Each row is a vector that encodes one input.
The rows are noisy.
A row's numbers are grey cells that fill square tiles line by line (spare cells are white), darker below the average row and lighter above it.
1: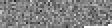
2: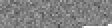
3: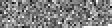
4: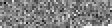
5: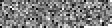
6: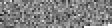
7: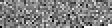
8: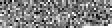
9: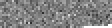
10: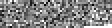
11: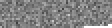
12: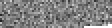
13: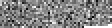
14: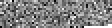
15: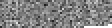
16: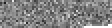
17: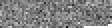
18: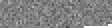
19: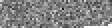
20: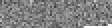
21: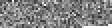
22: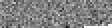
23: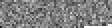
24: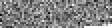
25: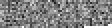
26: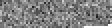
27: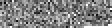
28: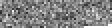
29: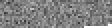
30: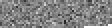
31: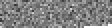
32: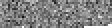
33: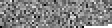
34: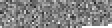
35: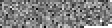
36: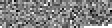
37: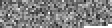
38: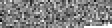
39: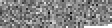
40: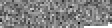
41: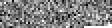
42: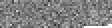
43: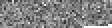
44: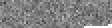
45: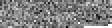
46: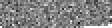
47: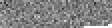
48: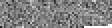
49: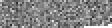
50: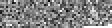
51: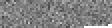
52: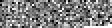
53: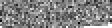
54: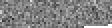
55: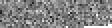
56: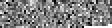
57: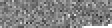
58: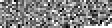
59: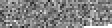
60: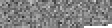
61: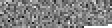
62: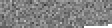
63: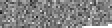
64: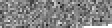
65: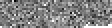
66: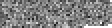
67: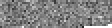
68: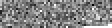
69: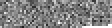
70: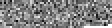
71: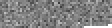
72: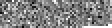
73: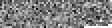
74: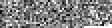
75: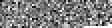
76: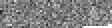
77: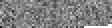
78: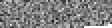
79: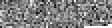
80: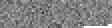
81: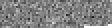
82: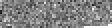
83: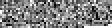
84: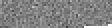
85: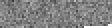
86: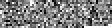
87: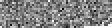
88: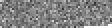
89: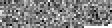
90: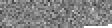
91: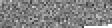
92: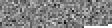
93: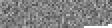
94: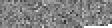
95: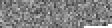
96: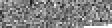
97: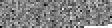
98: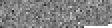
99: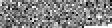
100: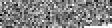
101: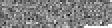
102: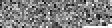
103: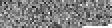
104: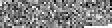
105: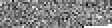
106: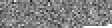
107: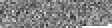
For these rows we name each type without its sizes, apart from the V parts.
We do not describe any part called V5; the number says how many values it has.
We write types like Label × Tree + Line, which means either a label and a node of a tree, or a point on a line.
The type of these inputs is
Bool × Line × List(V5) + Circle.
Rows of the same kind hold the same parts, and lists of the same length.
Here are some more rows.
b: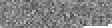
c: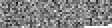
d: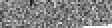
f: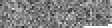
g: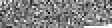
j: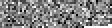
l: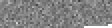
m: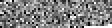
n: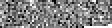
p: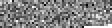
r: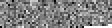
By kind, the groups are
b, c, f, g
d, l, n, p, r
j
m

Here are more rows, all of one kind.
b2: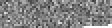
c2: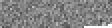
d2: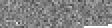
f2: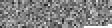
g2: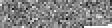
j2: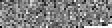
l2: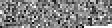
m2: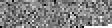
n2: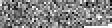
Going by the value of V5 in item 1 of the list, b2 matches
f2 and j2.
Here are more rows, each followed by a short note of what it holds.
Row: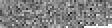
a point on a circle
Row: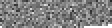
a point on a line and a true/false value, together with the empty list
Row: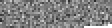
a point on a line and a true/false value, together with the empty list
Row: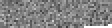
a point on a line and a true/false value, together with a list of two items
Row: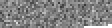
a point on a line and a true/false value, together with a list of two items
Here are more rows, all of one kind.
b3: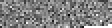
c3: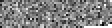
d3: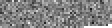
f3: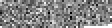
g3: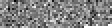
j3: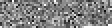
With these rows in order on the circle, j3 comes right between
c3 and f3.
